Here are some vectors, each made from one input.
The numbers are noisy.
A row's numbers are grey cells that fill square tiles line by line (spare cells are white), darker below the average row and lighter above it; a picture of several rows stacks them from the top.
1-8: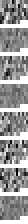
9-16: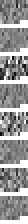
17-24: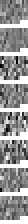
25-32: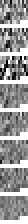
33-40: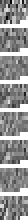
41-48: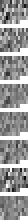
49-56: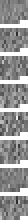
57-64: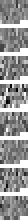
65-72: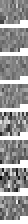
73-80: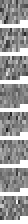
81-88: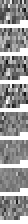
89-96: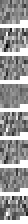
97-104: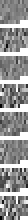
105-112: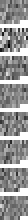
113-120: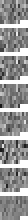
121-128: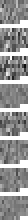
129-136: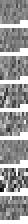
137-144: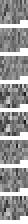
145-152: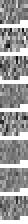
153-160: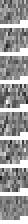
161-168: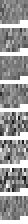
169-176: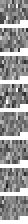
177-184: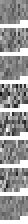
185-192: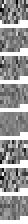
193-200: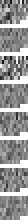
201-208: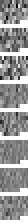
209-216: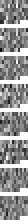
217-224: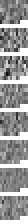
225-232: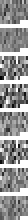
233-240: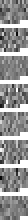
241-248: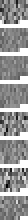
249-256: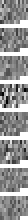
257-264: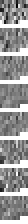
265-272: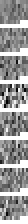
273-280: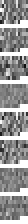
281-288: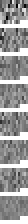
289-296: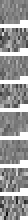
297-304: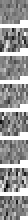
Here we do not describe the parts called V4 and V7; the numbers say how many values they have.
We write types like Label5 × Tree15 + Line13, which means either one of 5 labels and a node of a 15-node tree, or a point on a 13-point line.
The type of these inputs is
((Bool × Bool × Bool + V4) × (Tree8 + Unit) + Line8) × V7.
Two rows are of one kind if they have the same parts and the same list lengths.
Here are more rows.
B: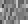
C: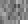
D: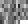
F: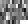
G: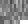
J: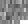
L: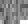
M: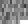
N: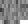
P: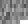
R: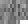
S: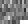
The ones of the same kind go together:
B, C, L, M, N
D, P, S
F, R
G
J

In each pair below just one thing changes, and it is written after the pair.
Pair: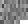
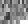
the node of the tree
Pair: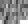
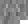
the value of V4
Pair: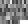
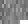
the value of V7
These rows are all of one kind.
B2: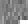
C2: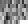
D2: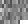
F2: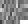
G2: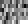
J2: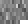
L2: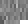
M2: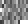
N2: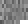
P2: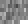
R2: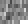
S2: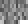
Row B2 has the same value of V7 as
C2, F2 and S2.
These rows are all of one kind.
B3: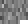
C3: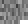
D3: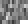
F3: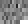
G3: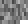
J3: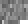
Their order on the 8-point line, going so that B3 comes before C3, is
B3, C3, G3, D3, F3, J3.
